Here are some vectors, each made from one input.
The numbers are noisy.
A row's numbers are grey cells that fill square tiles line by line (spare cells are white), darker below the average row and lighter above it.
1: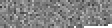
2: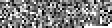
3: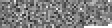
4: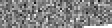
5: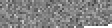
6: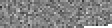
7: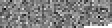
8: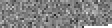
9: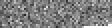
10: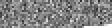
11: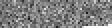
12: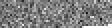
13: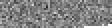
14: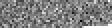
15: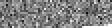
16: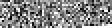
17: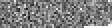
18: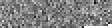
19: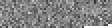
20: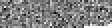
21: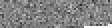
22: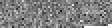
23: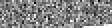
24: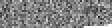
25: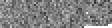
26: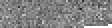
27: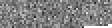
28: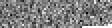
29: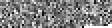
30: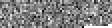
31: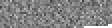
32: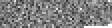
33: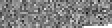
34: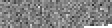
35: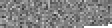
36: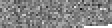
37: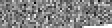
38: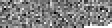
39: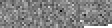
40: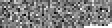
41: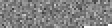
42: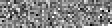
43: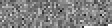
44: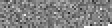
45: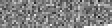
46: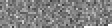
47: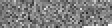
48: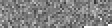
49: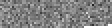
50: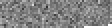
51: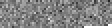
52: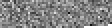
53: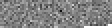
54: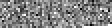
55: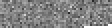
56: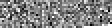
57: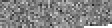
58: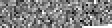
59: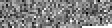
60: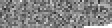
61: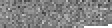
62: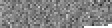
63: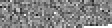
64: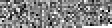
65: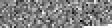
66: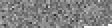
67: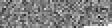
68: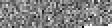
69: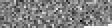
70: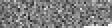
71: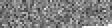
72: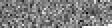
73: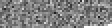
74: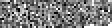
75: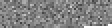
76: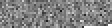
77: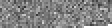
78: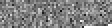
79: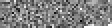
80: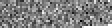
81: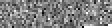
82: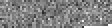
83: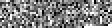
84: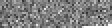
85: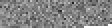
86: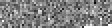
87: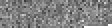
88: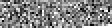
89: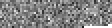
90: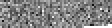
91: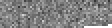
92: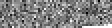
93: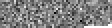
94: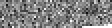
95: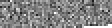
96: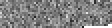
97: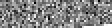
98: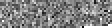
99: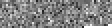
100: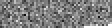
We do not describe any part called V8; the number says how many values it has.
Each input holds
either a point on a 7-point line, or a true/false value and a value of V8.
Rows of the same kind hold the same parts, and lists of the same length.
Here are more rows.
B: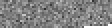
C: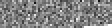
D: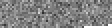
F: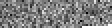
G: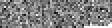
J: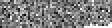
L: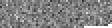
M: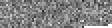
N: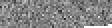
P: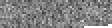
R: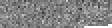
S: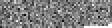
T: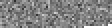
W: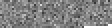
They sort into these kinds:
B, D, L, M, N, P, R, T, W
C, F, G, J, S

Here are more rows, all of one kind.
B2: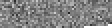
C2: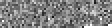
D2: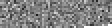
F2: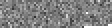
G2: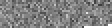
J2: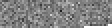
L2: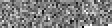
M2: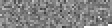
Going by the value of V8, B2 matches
C2 and M2.
